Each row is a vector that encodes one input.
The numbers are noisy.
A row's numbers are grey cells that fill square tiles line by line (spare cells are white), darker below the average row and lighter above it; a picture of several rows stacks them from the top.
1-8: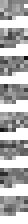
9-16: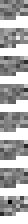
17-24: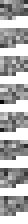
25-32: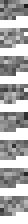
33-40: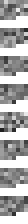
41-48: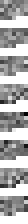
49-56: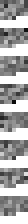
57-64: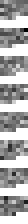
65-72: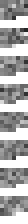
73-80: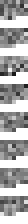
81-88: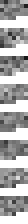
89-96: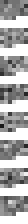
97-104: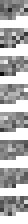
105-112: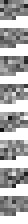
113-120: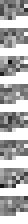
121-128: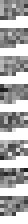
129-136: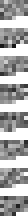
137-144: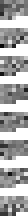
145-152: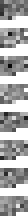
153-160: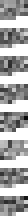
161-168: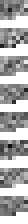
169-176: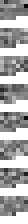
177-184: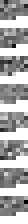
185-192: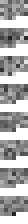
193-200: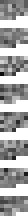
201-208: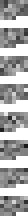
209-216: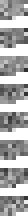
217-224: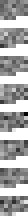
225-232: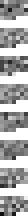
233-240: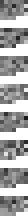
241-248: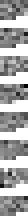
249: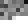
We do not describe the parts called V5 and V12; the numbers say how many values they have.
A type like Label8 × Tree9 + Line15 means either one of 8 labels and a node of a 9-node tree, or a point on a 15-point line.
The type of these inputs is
(Bool × V5 + Tree7) × V12.
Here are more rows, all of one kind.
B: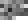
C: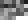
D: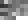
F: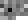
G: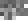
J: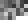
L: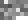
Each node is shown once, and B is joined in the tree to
C and F.
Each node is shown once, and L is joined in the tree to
C and D.
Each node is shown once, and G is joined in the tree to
J.
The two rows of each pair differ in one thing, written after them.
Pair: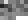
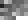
the node of the tree
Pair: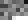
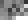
the node of the tree
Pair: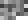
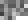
the value of V12
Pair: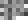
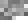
the value of V12
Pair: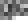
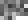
the node of the tree
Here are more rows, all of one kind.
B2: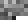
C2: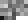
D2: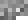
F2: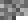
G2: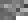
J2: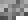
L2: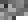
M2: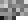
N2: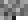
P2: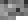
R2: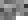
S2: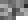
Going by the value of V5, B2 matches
G2, J2 and M2.
